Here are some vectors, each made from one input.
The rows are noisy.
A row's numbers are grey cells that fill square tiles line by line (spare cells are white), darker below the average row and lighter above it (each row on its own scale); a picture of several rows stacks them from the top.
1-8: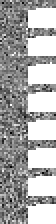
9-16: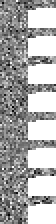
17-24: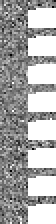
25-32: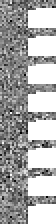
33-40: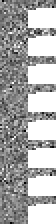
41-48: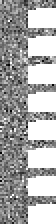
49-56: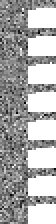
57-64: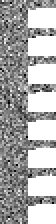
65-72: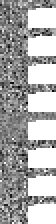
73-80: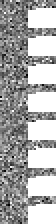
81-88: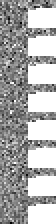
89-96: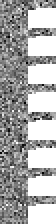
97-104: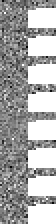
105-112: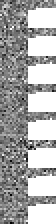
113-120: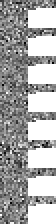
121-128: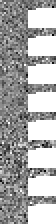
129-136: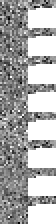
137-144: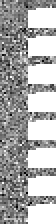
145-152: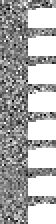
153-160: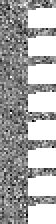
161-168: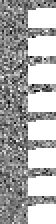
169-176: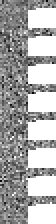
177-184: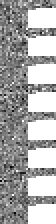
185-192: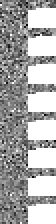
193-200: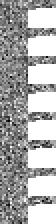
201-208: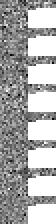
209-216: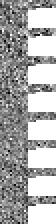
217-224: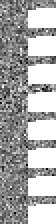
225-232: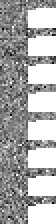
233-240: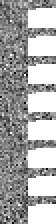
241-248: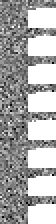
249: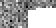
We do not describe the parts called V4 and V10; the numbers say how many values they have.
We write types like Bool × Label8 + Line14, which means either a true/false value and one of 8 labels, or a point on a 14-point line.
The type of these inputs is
(Bool × Circle9 + Line3 × Line5) × V10 + V4.
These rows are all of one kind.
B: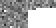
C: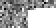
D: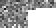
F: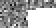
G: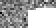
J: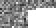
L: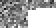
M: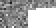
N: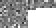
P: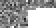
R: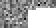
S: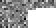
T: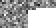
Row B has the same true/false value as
R and T.
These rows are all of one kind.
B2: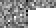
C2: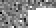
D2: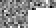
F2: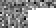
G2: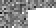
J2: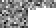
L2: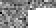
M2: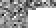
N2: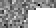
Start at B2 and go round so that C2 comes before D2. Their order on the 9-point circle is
B2, M2, L2, J2, C2, F2, N2, G2, D2.
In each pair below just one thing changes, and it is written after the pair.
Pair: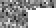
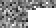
the place on the 5-point line
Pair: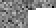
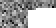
the place on the 5-point line
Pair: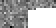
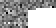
the value of V10
